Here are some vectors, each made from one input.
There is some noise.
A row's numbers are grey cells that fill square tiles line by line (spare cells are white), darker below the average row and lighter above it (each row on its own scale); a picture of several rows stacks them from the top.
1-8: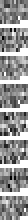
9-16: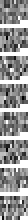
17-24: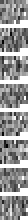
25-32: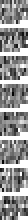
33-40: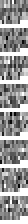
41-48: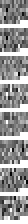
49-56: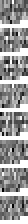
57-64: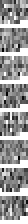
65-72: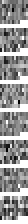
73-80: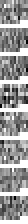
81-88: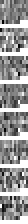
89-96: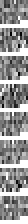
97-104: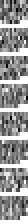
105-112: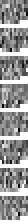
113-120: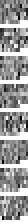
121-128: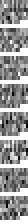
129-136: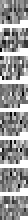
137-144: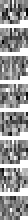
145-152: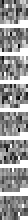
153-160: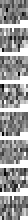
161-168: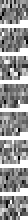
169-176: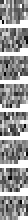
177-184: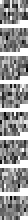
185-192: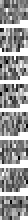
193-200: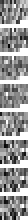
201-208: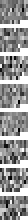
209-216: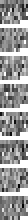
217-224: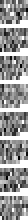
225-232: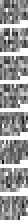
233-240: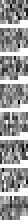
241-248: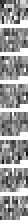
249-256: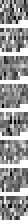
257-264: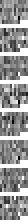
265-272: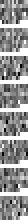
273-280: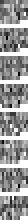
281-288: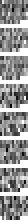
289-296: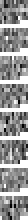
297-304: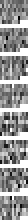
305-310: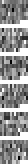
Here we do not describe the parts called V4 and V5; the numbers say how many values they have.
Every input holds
either a point on an 8-point line, or a point on a 15-point line and a value of V5, or a value of V4.
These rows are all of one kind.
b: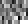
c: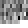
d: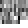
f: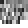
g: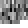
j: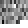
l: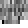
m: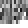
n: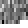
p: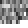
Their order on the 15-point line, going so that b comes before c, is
m, j, n, l, f, g, p, b, d, c.
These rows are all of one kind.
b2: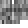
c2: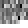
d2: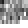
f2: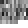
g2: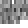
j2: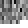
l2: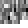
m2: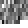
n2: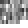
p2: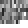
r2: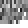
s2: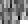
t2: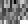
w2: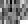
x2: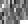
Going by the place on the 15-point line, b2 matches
m2, s2, w2 and x2.
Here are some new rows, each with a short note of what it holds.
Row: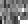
a point on an 8-point line
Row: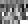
a value of V4
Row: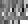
a value of V4
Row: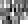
a point on a 15-point line and a value of V5
